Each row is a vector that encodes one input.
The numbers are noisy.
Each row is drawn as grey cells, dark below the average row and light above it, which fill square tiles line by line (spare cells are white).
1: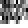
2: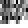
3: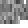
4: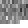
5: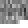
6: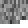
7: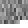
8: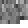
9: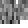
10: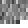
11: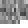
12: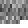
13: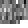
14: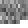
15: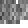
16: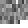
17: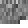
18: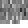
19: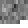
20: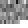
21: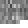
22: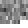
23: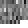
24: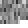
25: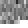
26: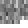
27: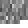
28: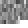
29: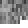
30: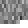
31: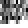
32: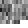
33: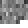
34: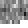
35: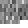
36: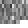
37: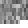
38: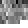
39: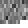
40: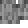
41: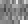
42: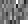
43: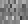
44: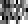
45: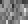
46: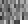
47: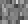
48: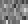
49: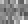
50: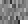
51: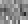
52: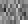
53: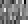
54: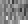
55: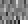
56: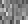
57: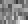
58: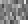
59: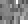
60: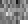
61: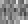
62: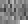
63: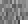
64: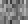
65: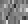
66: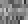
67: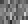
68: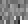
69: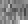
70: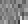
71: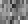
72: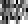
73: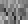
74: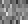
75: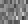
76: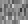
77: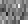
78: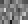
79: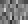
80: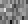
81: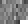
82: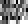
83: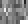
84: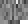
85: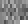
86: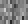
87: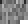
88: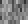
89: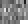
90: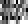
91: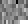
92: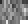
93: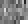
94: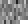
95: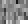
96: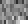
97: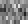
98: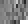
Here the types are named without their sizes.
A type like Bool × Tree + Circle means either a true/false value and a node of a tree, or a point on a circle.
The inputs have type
(Label + Tree) × Tree + Unit.
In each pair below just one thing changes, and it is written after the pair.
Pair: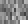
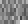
the node of the tree
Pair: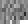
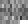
the label
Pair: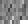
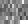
the label
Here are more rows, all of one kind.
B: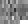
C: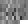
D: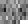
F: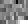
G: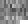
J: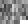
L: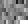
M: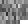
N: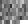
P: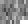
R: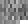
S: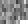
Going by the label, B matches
F, G, J and R.
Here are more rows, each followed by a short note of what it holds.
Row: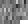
a node of each of two trees
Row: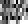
a fixed value
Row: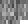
a node of each of two trees
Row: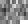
a label and a node of a tree
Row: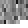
a label and a node of a tree
